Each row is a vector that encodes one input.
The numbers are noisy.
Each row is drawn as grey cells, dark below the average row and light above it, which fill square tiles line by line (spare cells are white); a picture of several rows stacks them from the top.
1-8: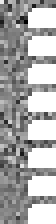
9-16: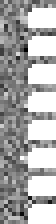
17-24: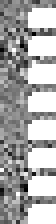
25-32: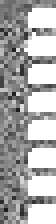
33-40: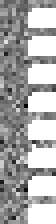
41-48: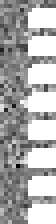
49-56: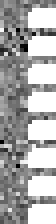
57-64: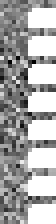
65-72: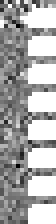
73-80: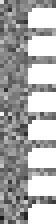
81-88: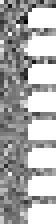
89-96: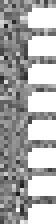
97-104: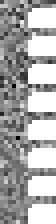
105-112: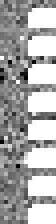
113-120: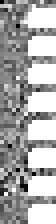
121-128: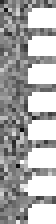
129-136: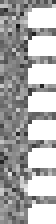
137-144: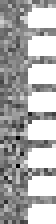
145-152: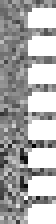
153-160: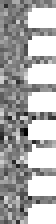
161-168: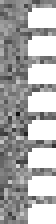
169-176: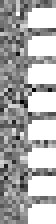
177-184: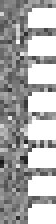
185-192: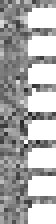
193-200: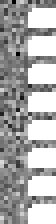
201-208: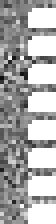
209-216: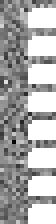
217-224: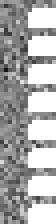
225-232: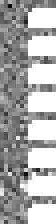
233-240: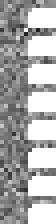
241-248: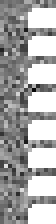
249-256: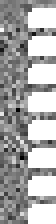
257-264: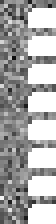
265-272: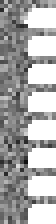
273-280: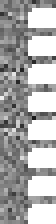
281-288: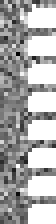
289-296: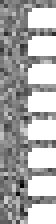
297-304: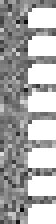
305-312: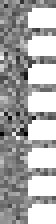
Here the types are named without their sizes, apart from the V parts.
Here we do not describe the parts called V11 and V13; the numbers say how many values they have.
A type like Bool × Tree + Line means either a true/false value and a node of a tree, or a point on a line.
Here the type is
Circle + (Line + V11) × V13.
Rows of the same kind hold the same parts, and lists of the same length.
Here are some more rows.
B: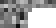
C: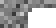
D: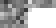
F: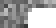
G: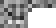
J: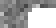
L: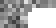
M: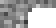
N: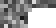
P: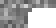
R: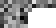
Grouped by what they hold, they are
B, G, N, R
C, D, F, J, P
L, M

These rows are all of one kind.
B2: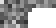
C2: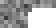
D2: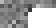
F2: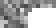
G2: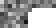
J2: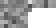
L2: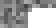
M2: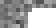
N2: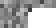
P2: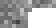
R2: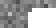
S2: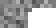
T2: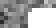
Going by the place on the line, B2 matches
G2, L2, M2 and P2.
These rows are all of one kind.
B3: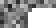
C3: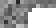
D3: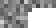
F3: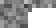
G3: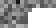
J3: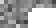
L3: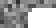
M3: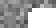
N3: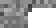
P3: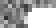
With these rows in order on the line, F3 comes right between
B3 and P3.
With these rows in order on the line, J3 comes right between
M3 and P3.
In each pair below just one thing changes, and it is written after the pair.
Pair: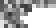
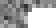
the place on the line
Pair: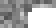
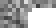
the value of V13
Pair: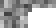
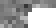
the value of V13
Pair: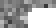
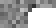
the value of V13
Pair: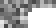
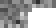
the value of V13
